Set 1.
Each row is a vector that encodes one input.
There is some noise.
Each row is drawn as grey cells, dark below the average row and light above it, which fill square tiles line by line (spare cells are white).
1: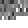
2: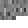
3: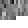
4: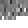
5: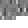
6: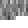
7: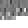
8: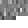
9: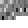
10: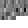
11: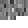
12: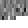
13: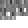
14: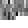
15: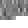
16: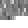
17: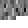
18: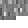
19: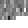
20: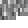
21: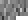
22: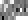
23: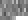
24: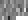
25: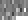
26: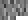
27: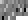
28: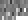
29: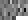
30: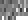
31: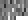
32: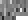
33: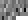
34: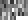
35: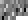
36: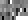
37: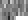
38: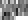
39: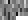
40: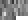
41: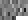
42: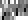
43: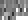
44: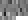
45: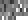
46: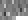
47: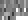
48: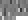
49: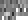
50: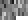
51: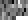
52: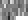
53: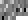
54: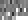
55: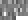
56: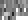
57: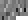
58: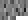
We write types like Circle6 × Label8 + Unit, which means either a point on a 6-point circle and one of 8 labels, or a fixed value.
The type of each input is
Bool × Line4.
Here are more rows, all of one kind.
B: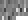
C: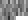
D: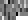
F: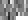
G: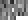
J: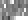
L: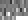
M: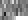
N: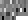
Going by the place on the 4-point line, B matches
C and N.
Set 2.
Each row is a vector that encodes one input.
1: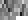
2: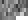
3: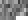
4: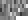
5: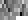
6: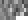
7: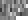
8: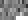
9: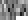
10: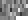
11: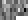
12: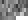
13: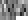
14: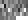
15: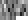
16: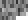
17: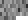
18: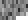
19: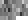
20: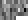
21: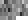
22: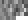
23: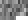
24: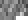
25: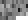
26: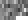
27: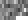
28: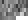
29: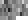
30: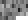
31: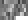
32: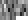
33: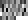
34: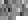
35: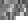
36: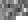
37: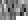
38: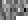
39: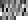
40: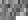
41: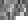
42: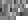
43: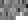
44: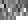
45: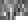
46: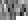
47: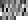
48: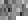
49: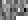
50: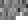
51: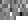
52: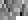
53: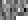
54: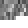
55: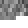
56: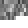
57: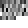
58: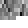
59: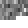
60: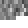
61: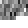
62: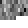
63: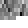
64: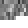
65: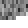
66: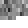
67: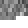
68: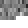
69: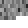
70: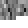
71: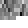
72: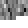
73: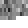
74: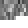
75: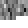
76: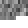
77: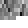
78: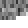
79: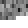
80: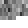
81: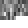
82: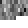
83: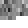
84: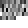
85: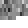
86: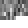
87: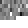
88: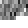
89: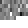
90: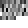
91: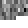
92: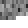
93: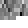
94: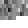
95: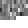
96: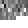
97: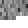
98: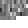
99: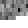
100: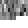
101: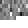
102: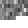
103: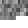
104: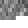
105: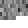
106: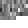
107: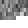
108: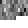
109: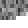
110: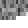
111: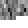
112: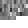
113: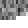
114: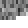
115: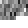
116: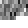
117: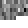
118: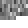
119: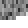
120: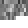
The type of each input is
Bool × Bool × Bool + Tree14 + Unit.
